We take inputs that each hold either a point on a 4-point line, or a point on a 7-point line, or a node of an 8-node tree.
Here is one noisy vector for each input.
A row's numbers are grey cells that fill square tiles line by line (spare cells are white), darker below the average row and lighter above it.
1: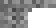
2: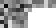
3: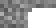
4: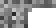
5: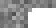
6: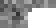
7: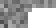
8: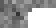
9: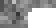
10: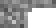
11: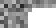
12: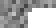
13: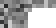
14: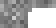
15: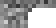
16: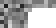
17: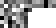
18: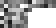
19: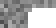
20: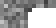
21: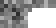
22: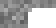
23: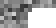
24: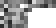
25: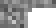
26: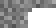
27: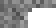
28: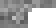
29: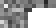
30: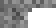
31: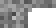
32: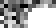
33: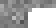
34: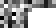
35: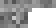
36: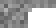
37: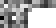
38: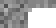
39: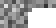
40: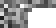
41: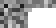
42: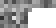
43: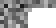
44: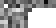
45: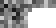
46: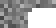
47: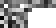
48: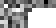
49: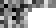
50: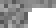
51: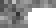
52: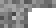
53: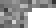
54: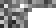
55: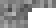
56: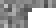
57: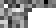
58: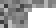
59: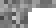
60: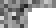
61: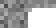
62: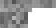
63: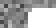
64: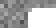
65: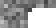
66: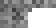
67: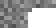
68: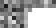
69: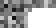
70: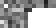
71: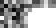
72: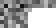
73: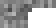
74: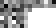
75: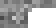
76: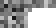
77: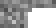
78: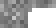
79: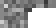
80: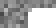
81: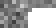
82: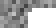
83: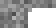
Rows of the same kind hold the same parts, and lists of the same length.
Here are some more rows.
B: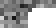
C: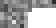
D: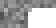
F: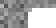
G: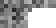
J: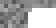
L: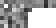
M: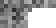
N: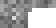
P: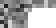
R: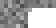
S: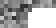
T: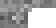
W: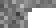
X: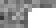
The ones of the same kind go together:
B, L, S
C, G, M, W
D, F, J, N, P, R, T, X

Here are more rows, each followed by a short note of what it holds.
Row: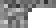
a point on a 4-point line
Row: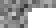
a point on a 4-point line
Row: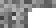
a node of an 8-node tree
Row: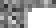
a point on a 7-point line
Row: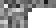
a point on a 4-point line
